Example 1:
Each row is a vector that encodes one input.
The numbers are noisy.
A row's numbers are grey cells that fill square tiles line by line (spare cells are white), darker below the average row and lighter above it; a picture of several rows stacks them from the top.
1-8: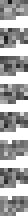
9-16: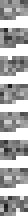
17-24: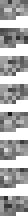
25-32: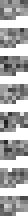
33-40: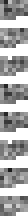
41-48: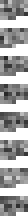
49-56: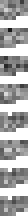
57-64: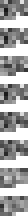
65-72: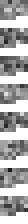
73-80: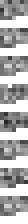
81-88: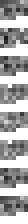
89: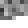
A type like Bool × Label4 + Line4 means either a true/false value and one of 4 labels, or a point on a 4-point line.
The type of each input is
Line6 + Line11.
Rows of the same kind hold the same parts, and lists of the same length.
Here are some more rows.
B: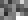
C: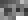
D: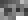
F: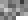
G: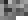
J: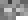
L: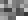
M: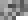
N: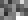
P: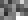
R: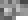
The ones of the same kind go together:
B, C, D, G, L, N, P
F, J, M, R

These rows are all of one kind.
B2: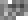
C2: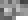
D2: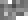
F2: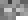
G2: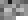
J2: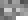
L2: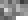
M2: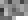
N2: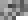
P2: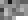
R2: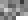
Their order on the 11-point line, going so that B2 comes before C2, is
D2, B2, N2, R2, L2, C2, J2, F2, G2, P2, M2.
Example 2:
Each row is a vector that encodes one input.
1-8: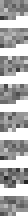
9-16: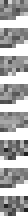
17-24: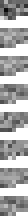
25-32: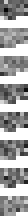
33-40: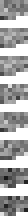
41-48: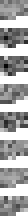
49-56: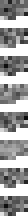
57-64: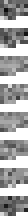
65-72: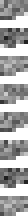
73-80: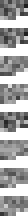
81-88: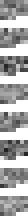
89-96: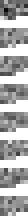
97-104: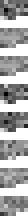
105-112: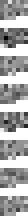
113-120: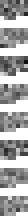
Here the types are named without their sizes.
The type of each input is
Bool × Bool × Bool + Line.
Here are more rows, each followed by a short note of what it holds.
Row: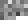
three true/false values
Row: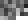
a point on a line
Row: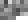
three true/false values
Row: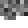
a point on a line
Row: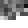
a point on a line
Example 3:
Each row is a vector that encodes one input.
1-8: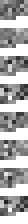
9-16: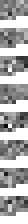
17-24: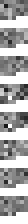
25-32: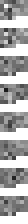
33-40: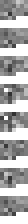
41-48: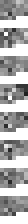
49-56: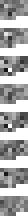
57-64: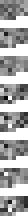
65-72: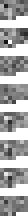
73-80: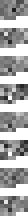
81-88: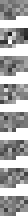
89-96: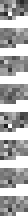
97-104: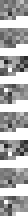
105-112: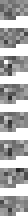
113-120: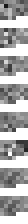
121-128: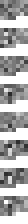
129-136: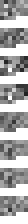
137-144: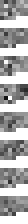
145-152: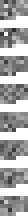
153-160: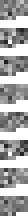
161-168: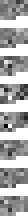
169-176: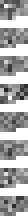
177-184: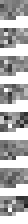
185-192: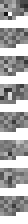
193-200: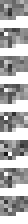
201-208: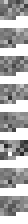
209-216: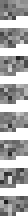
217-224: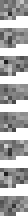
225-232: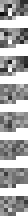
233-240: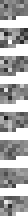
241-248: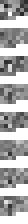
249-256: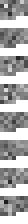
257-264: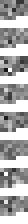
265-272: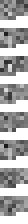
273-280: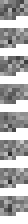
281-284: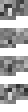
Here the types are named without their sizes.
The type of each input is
(Bool × Bool × Bool + Unit) × Line.
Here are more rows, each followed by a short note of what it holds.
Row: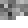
a point on a line and three true/false values
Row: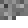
a point on a line
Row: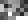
a point on a line
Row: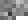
a point on a line
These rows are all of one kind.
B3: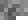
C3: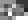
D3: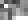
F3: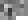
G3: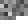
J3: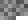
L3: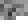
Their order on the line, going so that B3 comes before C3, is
D3, F3, L3, B3, J3, G3, C3.
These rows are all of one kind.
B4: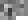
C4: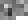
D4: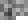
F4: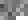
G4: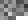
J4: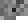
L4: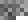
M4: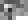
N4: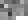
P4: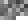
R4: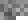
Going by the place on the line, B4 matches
C4 and N4.
